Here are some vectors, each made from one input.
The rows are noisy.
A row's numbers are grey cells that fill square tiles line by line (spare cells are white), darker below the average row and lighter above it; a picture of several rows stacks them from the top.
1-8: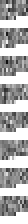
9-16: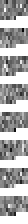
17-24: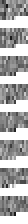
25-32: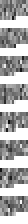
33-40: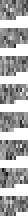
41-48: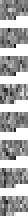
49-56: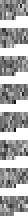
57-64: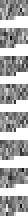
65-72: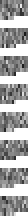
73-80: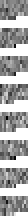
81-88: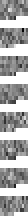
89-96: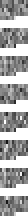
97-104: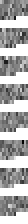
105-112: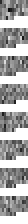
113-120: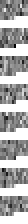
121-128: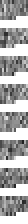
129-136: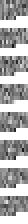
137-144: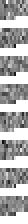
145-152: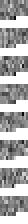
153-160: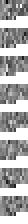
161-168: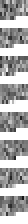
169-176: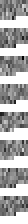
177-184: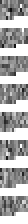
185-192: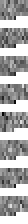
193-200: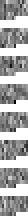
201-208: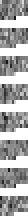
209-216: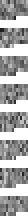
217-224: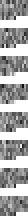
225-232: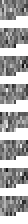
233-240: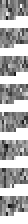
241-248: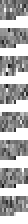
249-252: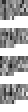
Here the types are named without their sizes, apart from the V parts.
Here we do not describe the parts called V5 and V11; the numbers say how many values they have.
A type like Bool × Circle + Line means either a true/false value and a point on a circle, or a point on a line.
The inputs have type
(Line + Tree) × (Line × V5 + V11).
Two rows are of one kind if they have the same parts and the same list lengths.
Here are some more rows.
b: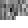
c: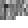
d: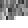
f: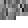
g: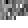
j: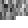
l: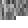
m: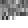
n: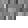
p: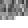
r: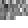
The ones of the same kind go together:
b, c, j, r
d, m, p
f, n
g, l

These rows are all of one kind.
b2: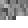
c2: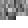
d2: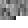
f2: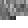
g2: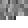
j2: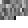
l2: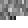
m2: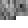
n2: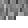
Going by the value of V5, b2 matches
d2 and j2.
